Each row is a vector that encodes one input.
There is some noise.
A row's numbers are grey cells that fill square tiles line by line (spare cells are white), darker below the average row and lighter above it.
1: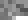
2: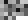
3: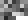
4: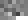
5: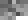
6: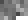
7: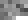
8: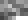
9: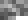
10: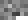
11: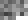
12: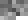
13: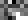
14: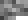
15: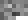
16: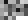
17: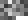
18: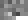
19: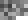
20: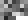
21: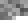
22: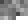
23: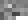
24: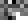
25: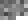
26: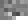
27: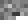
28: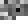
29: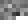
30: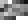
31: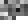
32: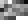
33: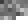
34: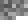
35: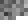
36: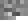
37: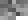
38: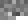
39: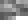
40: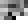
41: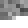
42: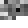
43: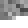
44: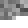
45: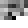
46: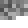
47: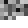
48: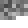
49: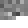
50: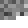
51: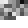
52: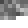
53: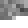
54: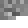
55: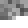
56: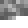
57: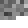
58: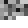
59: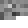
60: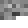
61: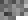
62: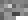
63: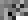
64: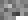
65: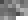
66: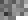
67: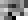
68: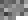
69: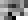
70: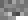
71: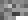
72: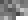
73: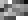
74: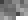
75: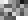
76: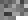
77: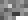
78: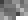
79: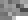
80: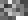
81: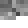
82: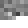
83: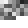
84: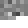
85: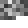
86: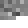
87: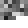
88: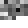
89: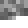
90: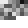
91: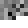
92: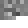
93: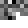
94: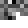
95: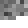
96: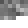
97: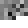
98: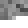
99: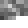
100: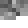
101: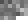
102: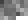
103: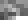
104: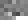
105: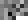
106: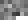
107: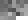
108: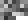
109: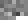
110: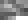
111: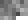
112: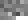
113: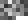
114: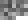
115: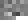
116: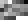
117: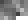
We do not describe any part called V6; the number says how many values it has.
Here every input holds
either a point on a 9-point circle, or three true/false values and a value of V6.
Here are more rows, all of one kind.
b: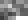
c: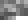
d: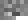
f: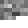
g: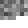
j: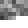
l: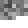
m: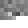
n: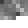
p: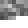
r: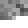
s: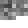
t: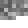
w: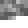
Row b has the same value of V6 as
d, f, j and p.
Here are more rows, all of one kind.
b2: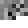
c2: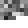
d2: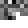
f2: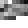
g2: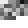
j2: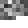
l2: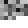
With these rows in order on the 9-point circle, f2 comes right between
g2 and j2.
